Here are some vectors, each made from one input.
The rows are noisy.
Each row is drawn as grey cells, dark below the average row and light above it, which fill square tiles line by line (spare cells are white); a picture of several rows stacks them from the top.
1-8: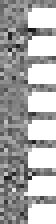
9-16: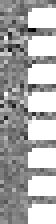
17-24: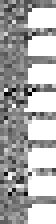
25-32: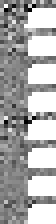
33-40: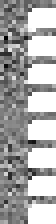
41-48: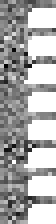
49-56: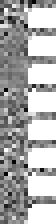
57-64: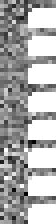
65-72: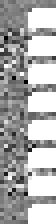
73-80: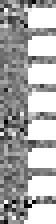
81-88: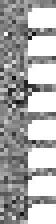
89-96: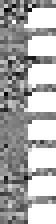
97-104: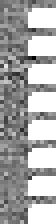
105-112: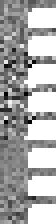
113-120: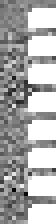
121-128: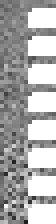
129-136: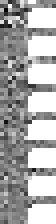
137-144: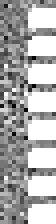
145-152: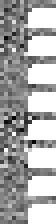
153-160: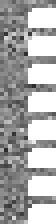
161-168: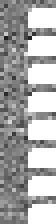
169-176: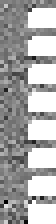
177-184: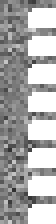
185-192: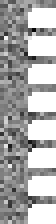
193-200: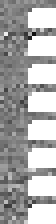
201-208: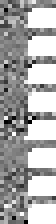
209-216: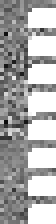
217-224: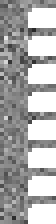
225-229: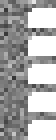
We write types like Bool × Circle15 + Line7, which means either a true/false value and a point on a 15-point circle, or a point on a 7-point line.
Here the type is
Line11.
